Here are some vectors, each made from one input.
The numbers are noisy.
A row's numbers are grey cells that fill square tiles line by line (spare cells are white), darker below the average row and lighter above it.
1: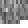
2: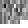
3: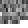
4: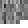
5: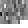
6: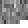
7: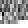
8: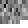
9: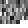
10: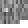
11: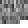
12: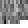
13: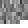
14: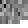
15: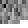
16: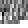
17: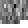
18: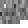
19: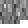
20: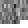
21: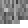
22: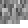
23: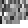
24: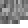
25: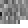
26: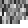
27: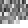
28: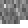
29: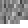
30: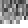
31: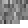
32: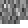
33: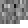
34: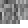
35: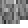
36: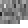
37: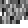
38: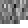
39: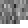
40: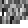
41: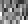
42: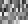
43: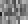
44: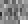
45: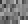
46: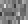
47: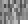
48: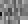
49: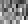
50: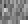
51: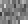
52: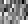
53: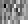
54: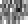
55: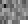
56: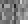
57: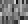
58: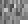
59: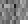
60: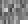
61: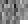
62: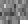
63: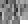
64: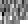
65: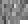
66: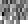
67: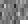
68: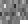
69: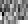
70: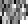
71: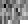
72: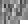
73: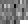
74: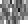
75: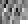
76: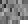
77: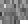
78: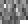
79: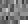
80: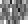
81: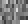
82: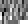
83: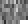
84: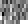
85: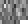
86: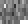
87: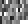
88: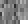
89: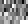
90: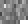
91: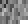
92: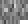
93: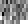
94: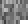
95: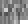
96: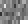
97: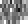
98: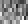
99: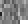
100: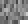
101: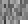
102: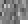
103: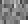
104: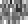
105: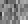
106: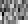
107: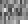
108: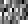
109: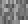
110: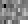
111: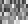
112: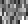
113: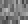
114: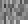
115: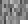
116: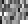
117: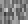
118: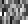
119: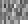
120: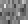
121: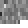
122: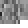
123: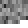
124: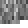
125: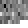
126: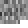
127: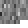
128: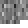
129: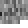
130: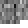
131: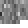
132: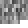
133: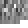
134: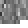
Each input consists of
either a point on each of two 3-point lines, or a list of up to two points on a 6-point line.
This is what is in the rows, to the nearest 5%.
About 20% of them hold a point on each of two 3-point lines. The rest are lists of up to two points on a 6-point line: about 5% of all rows are empty, 35% hold one and 40% two.
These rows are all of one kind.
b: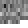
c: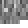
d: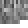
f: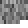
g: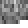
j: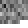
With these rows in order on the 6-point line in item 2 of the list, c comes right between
d and g.
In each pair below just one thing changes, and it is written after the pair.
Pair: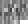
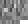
the place on the 6-point line in item 1 of the list
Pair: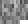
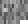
the place on the 6-point line in item 1 of the list
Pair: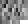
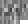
the place on the 6-point line in item 1 of the list
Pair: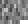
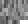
the place on the 6-point line in item 2 of the list
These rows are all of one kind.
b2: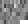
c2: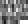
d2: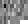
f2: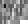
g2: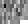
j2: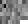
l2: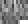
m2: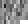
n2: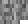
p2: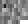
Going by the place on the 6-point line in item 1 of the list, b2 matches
l2 and m2.
